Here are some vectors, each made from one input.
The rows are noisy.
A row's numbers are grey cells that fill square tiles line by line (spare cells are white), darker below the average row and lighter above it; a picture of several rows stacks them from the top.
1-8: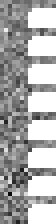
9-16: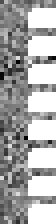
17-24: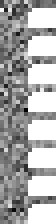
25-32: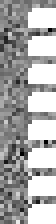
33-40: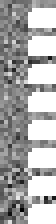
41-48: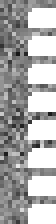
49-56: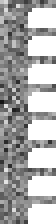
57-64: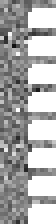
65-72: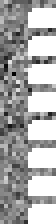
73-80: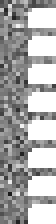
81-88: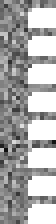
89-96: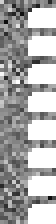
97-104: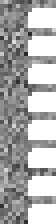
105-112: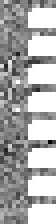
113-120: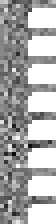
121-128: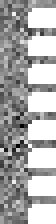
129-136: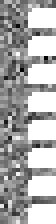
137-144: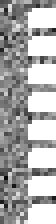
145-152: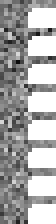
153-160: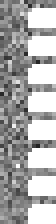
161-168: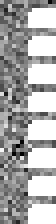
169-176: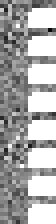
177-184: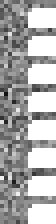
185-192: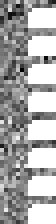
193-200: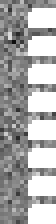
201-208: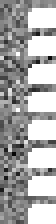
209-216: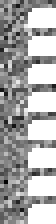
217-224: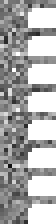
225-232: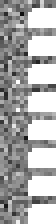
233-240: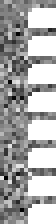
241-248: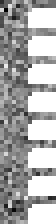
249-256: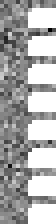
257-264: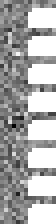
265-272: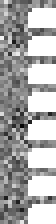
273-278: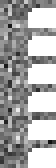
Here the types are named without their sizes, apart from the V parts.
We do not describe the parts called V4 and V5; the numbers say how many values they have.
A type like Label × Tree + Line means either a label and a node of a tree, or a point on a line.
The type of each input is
Bool × Tree × V4 × V4 × V5 + List(Line).
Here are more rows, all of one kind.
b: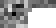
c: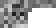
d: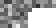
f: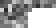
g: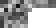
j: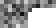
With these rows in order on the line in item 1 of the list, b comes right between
c and j.
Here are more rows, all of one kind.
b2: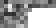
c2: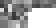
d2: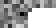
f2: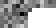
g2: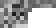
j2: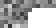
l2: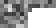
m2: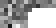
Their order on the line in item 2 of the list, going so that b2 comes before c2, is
l2, b2, c2, j2, g2, d2, f2, m2.
